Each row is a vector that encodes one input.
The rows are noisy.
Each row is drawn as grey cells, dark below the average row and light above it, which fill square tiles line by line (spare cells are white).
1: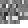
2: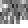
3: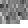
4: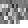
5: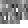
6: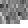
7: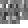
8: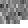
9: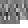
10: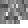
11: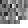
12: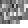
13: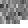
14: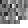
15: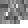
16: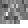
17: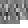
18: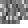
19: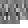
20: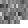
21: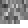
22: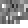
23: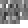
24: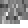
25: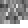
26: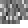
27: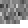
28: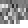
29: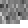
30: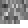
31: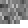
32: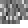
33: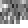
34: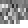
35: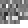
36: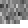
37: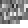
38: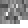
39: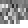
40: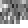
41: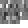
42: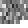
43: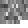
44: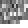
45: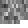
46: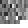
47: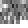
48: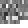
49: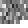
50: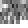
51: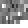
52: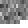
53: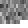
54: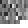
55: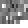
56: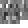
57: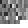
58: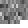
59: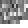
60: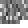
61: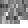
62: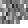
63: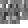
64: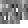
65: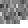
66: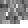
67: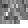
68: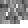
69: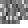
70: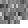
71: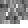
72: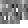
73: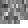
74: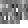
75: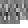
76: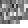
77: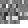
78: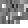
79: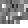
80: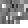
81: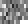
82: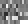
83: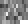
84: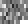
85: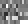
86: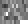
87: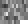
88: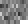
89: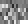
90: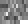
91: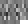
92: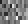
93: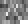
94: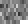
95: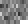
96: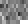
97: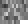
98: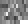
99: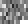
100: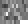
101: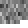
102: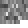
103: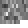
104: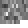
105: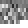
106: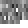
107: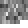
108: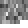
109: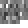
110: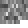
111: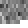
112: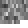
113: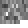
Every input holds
either a point on a 7-point line and a true/false value, or a point on an 11-point line.
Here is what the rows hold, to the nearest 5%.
About 45% of them hold a point on a 7-point line and a true/false value. The rest hold a point on an 11-point line.
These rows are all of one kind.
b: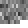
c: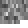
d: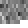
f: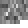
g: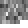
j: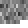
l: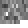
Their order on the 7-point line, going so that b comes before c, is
d, g, j, f, b, l, c.
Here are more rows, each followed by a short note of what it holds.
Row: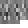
a point on an 11-point line
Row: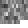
a point on a 7-point line and a true/false value
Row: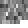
a point on a 7-point line and a true/false value
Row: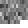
a point on a 7-point line and a true/false value
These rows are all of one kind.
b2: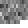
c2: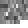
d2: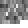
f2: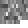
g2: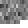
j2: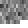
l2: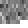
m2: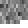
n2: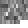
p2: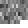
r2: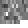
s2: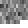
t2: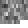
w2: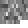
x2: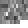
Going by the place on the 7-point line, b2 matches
c2, g2, n2 and x2.
